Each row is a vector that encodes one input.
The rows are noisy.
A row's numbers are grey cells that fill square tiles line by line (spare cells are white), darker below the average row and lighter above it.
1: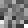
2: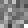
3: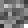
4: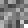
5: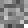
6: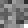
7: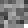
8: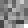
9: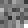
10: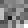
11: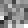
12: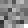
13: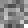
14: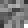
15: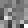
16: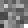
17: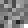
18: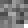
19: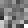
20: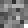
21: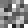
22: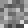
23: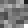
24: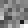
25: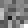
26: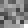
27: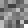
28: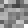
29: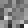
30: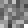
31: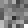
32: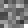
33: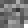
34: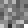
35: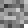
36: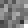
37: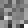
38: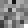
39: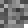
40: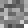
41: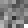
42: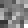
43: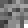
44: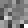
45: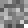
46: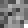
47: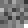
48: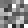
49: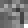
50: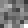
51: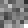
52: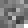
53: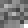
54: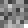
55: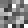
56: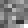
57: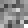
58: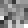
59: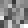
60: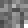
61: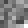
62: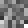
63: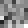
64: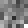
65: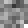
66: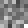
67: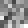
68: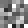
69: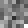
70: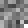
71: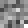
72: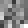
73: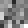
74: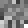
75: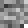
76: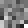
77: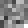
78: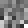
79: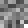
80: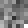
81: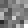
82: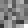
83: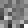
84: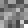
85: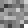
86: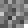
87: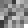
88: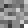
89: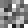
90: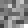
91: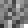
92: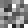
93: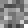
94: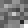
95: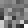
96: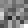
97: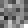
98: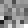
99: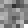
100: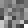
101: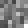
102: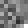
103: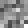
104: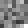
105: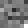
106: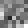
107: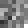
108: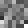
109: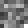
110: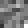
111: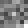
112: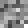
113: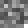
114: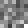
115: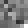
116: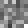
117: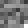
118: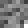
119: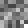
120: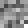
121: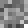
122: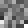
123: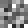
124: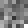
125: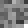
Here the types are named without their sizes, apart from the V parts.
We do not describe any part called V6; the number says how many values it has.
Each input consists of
a list of items, each a true/false value and a value of V6.
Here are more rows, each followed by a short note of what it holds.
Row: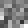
a list of two items
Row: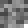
a list of two items
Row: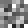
the empty list
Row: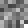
a list of one item
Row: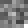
a list of two items
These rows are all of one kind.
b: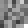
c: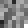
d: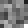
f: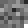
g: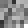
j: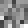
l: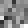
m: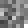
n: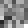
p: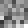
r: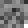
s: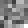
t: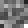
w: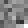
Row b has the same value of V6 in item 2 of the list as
c, f, m and n.
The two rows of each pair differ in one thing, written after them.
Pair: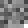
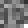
the value of V6 in item 1 of the list
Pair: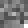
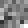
the true/false value in item 1 of the list
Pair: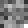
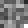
the value of V6 in item 1 of the list
